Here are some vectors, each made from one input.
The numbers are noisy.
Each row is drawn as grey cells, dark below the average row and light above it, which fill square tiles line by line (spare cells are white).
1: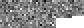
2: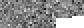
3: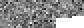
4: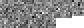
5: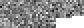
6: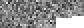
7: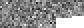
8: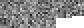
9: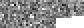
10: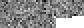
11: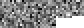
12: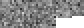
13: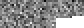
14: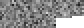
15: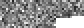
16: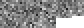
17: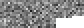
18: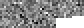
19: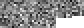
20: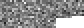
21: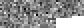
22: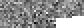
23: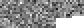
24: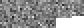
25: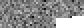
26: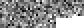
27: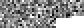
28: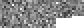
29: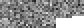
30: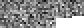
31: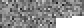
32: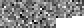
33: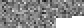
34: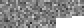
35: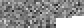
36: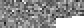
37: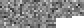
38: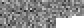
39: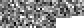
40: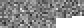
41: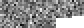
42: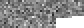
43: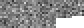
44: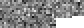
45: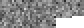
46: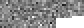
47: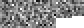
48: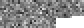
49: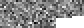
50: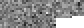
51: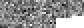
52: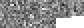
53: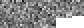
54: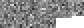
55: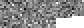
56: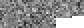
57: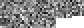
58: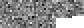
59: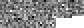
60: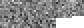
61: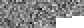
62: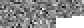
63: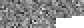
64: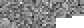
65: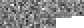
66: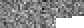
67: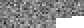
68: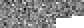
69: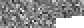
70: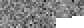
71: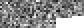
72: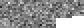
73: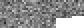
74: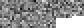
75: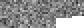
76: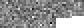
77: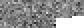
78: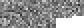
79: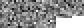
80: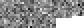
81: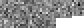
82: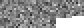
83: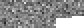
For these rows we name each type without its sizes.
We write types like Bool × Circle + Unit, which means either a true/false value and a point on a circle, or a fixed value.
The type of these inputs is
Circle × Label.
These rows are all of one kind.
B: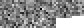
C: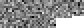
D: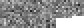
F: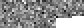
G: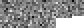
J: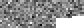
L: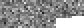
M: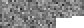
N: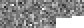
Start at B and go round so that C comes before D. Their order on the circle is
B, L, F, G, J, C, D, M, N.
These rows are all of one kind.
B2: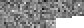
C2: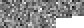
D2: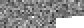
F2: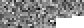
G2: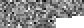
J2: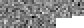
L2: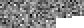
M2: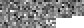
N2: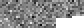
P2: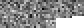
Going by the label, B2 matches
D2, G2, L2 and P2.
